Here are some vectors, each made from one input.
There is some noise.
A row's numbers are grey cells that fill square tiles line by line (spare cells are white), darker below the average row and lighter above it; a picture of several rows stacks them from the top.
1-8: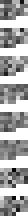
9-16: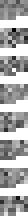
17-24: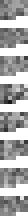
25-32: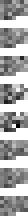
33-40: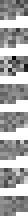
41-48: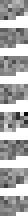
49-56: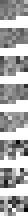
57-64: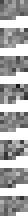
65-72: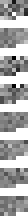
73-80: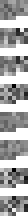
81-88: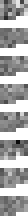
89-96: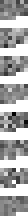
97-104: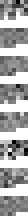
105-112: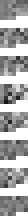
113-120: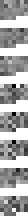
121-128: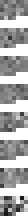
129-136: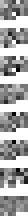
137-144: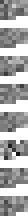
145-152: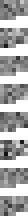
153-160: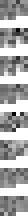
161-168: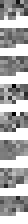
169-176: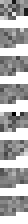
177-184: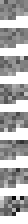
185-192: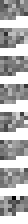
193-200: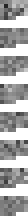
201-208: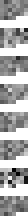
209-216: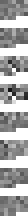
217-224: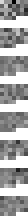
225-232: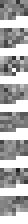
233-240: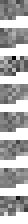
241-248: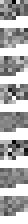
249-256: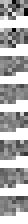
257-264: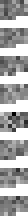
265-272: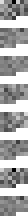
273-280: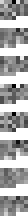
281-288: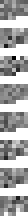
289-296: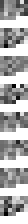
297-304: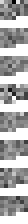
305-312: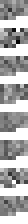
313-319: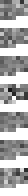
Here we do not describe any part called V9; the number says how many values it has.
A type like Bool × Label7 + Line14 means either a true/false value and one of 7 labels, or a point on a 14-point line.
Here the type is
Bool × (Line8 + V9) + Line5.
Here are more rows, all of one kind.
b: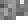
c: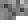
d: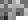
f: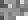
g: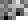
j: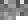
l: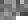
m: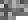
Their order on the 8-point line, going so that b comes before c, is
f, d, g, b, j, l, m, c.
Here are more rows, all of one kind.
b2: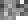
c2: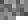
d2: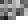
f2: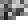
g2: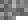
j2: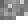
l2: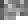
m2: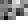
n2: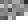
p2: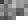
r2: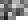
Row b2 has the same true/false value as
j2 and n2.
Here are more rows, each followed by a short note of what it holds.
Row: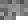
a true/false value and a value of V9
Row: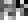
a point on an 8-point line and a true/false value
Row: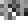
a point on a 5-point line
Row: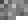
a point on an 8-point line and a true/false value
